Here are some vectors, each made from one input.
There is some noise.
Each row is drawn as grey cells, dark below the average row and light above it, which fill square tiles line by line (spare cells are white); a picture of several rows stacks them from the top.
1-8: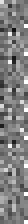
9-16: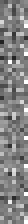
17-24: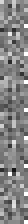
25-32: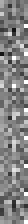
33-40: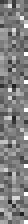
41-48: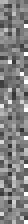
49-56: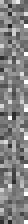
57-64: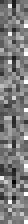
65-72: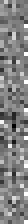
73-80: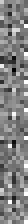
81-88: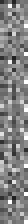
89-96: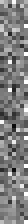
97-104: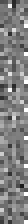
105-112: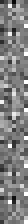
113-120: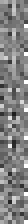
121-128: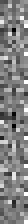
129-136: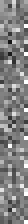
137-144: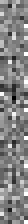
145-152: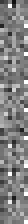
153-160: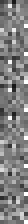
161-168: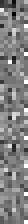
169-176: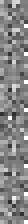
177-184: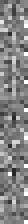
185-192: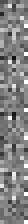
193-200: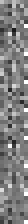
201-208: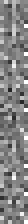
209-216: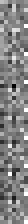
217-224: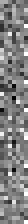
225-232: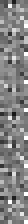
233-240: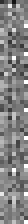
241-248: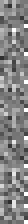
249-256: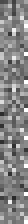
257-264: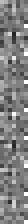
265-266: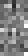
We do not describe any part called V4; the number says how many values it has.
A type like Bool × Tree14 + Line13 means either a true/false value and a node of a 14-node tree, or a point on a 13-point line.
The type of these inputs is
List2(Bool × V4).
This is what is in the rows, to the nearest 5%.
All of them are lists of up to two items, each a true/false value and a value of V4: about 5% are empty, 40% hold one and 55% two.
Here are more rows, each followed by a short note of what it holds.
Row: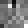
a list of one item
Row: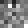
a list of one item
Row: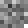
a list of two items
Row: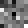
the empty list
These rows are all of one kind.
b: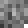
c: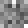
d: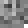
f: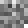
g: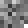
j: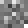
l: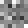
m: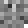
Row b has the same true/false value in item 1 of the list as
d and m.
